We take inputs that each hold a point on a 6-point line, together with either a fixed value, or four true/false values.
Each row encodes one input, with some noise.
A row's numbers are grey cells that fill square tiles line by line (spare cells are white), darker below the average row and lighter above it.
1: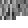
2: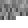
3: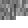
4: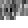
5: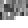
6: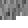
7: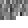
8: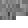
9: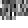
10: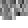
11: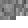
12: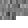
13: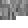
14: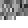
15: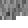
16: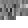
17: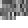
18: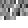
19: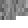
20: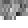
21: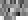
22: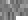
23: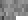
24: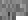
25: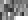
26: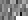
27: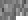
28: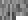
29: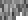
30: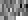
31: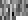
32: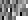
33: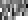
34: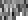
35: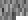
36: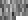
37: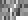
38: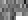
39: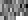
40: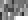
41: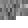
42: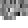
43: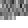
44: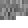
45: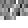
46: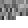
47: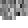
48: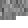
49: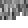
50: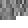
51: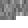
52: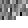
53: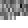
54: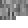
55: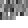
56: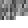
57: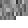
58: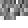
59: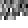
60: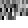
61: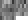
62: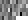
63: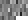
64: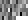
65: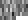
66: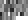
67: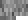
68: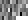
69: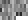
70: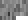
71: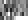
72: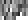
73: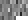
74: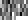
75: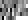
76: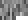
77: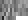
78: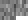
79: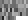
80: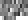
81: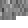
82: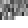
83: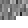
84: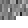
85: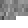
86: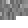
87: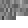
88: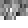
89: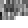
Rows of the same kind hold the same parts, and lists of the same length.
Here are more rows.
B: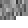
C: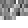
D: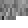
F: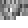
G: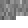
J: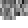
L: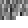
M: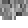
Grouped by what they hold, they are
B, L, M
C, D, F, G, J

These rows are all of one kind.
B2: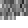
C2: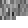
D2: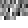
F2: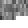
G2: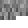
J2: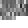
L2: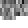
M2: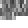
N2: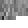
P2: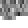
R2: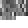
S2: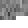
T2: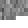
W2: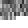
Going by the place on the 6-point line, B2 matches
J2, M2, R2 and W2.
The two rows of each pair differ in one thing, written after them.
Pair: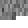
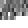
the place on the 6-point line
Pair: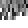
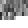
one of the four true/false values
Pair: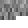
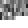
the place on the 6-point line
